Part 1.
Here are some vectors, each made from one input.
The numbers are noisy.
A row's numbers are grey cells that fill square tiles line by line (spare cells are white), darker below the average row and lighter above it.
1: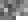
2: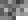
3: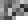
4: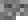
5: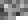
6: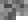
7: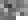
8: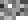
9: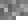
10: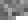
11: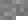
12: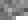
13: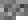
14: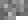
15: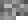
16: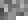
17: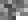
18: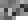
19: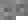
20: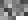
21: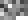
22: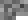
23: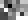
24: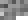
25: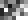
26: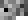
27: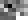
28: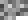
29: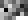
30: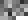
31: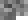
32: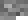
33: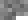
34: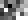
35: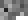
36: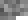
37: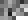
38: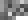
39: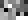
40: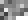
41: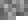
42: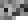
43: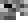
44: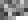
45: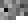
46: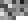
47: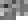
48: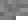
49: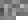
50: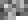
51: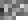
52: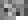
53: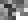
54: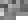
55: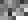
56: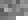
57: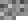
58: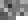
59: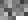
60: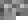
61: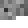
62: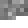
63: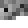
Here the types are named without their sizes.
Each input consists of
either a fixed value, or a point on each of two lines and a true/false value.
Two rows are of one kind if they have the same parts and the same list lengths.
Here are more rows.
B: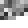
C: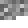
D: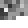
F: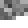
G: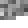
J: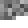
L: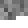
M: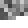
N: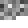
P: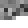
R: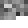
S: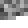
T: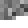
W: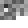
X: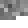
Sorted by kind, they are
B, C, G, N, W
D, F, J, L, M, P, R, S, T, X

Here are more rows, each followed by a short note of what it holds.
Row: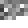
a fixed value
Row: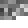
a point on each of two lines and a true/false value
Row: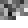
a point on each of two lines and a true/false value
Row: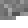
a point on each of two lines and a true/false value
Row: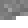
a point on each of two lines and a true/false value
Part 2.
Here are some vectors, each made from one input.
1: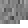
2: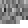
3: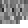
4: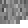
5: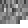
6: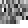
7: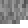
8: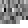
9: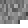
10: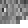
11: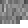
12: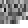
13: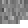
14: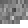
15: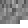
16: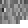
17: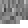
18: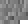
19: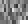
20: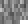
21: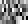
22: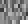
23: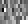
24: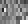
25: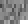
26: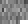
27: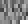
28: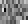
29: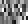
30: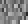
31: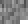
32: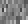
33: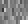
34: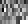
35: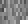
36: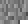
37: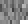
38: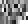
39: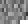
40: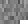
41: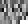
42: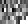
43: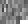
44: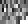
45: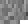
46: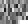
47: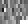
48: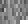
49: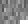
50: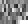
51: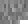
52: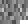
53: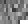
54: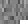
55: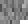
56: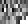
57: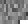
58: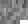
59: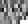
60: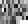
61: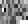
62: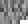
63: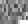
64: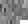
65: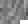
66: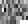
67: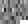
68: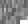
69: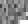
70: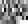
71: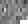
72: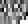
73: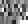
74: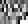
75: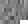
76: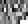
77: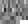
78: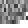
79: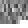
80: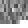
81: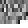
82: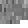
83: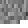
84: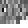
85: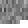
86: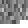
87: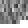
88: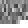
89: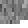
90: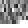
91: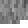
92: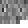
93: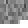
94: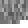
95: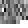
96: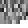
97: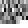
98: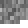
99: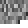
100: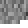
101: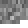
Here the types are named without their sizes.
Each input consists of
a point on a line, together with either a fixed value, or a node of a tree.
